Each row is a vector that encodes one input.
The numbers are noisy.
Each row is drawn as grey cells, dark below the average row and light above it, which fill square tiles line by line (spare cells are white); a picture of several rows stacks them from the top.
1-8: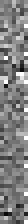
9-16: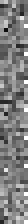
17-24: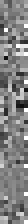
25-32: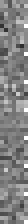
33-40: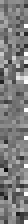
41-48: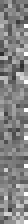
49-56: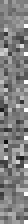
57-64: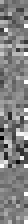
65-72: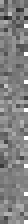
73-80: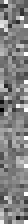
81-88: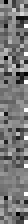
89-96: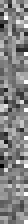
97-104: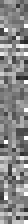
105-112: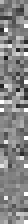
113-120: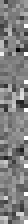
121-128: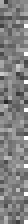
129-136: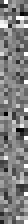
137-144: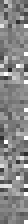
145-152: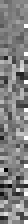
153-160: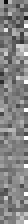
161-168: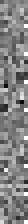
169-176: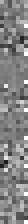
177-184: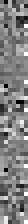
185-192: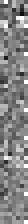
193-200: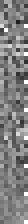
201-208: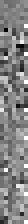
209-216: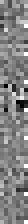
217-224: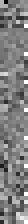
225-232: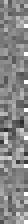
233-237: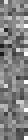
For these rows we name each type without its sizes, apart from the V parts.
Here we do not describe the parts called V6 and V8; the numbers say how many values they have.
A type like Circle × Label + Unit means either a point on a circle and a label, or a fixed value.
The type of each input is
Bool × (Line × Line + V6) + V8.
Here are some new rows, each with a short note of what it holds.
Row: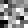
a value of V8
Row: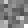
a point on each of two lines and a true/false value
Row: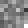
a value of V8
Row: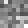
a true/false value and a value of V6
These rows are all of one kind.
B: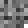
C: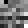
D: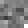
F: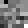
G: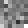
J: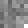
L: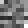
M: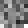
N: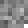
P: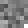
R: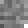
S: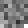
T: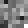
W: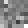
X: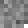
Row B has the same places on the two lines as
L, P, R and S.
